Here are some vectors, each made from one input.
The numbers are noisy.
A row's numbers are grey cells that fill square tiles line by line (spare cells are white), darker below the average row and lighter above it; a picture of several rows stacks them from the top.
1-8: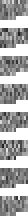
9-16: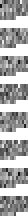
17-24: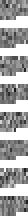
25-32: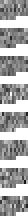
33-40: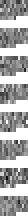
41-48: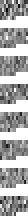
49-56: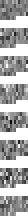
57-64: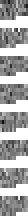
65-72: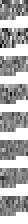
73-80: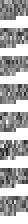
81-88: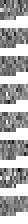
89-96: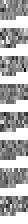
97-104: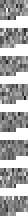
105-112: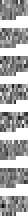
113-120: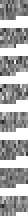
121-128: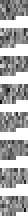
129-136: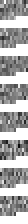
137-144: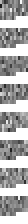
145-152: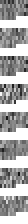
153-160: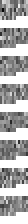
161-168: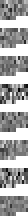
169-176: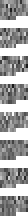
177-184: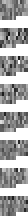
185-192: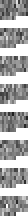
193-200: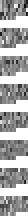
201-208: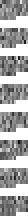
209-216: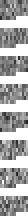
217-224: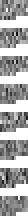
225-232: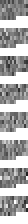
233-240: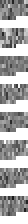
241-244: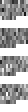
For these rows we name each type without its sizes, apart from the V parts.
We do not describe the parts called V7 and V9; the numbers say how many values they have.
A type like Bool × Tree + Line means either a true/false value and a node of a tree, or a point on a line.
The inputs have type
Bool × Bool × Bool × Line + V7 × V9.
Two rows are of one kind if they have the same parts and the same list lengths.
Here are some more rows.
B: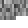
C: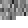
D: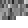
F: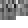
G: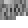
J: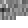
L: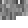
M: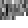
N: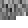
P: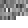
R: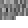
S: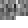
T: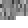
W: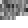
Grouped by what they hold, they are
B, C, D, F, G, J, L, M, N, R, S
P, T, W

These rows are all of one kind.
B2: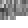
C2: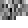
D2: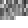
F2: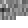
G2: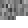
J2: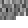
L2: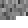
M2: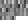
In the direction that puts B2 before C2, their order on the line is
B2, F2, D2, M2, J2, C2, G2, L2.
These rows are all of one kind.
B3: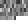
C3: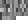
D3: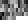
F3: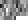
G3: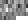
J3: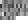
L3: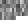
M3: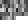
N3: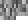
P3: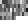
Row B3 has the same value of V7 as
C3, D3 and M3.
